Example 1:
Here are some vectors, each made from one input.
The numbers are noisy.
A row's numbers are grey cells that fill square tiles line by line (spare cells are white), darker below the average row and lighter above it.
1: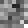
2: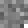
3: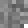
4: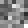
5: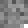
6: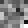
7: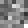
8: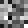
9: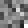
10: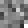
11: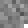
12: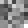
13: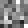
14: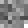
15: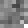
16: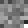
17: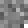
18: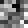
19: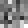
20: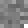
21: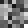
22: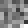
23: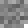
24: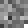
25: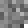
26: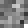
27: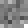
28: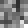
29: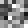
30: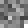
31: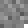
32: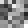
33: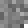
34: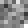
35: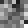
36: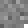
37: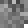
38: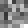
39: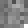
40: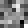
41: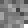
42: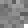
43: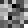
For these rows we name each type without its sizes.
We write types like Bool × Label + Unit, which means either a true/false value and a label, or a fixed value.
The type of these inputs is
Bool × Line.
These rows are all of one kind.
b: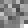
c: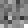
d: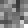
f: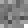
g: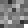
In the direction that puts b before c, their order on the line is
b, f, d, c, g.
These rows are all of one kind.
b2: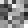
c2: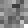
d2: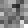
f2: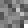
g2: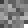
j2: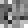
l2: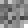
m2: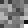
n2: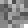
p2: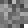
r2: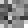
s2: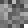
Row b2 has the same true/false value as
g2, m2 and n2.
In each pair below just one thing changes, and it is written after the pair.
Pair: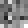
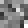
the place on the line
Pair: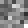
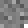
the true/false value
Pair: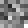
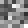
the true/false value
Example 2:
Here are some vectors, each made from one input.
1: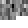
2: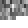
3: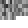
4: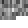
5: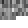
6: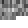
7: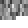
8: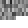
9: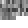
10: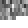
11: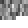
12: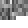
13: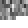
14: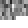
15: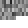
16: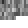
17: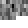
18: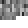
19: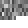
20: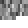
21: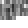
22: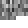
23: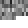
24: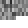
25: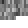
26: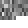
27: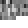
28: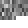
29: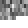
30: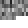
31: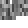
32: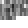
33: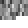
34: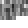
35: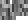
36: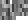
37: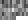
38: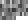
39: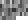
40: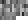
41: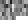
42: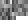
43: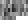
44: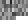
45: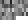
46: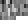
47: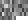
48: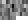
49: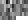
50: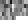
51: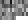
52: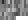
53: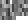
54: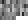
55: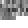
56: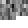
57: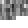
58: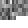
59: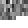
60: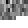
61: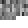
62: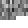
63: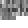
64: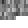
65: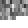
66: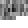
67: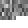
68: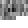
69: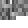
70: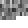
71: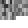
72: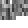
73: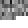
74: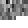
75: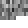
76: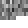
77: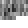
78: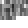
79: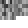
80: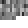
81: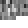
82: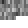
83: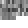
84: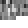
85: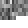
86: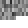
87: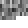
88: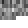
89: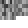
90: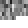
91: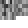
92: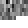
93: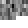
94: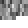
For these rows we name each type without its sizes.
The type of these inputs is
Bool × Circle.
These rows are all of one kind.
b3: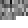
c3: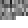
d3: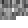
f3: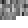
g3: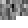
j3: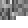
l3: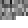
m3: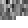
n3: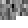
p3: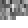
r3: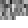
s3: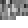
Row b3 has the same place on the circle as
c3, g3, l3 and n3.
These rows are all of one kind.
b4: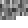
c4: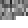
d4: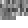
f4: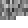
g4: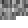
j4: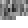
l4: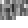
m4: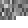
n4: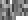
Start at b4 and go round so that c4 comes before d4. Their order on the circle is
b4, f4, m4, n4, g4, c4, l4, j4, d4.
